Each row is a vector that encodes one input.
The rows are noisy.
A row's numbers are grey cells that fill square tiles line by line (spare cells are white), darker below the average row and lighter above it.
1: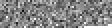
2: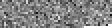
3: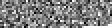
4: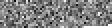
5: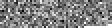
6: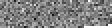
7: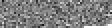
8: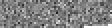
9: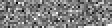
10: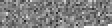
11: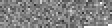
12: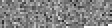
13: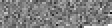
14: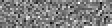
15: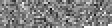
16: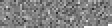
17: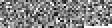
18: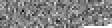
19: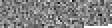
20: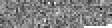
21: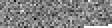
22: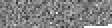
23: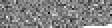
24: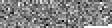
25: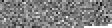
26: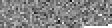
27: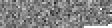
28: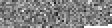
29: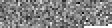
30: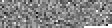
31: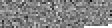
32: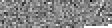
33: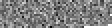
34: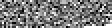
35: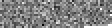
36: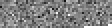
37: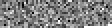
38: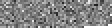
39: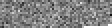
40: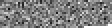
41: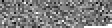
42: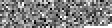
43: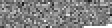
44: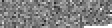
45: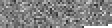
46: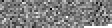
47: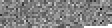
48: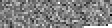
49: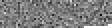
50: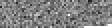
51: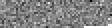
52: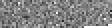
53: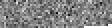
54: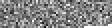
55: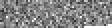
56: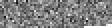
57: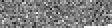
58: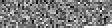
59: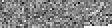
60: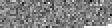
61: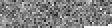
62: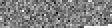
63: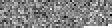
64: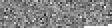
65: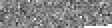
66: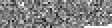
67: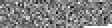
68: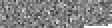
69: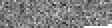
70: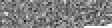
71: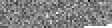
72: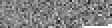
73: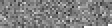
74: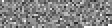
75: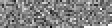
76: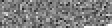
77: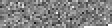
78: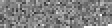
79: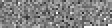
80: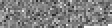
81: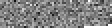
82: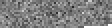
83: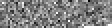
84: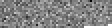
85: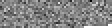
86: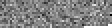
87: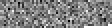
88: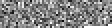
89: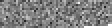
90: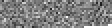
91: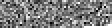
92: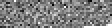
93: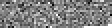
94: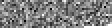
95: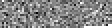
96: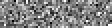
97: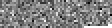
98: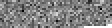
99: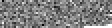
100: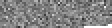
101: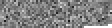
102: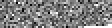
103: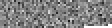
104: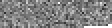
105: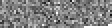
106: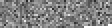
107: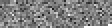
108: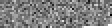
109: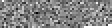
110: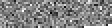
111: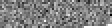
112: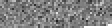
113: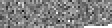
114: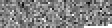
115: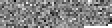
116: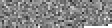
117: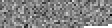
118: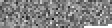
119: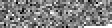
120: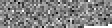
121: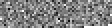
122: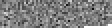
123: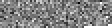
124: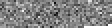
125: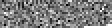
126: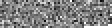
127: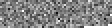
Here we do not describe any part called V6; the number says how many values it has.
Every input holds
four true/false values, together with either one of 5 labels, or two values of V6.
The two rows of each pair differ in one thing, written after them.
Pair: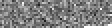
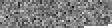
the label
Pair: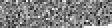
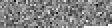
the label
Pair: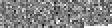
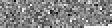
one of the four true/false values
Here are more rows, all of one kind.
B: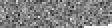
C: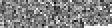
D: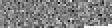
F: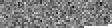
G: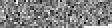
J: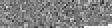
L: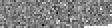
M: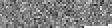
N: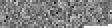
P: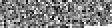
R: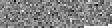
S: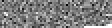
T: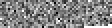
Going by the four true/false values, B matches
D, J and M.
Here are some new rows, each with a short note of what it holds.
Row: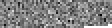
one of 5 labels and four true/false values
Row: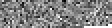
four true/false values and two values of V6
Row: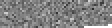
one of 5 labels and four true/false values
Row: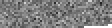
one of 5 labels and four true/false values
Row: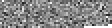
four true/false values and two values of V6
